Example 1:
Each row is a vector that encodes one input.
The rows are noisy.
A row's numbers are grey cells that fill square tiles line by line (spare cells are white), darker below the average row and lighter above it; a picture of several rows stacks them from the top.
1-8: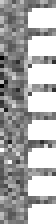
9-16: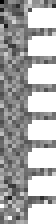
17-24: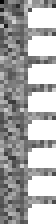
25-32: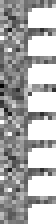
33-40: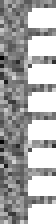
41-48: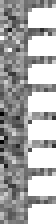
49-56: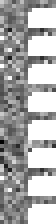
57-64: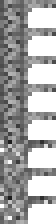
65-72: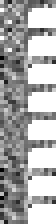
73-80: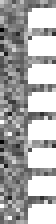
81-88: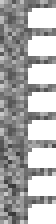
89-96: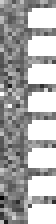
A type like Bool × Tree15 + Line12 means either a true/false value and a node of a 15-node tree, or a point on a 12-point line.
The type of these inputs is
Line6.
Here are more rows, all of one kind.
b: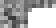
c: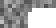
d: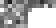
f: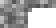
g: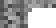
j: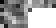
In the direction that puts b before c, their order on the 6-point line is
d, b, f, c, g, j.
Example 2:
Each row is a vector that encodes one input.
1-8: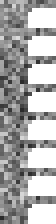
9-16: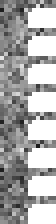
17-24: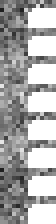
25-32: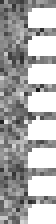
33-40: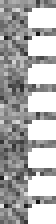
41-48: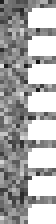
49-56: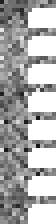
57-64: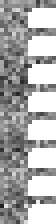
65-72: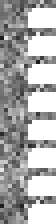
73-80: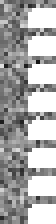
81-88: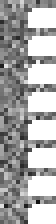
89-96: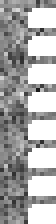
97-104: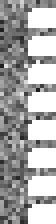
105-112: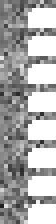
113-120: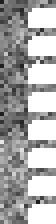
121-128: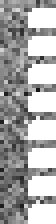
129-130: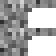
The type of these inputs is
Bool × Bool × Bool × Bool.
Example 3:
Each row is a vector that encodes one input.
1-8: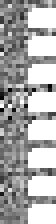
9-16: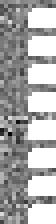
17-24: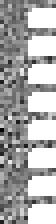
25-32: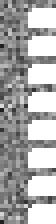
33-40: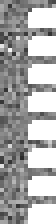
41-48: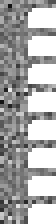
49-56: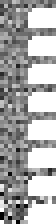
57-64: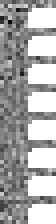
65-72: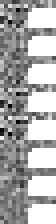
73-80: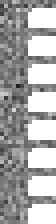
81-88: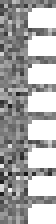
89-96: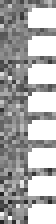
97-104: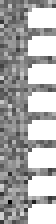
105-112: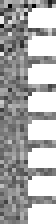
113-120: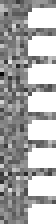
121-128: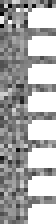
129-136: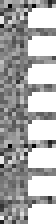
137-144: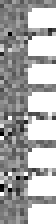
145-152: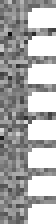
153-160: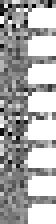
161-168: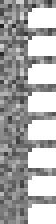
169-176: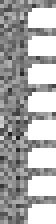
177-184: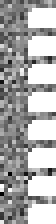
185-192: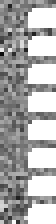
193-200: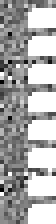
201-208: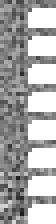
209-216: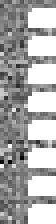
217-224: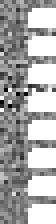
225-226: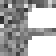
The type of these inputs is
Circle17.
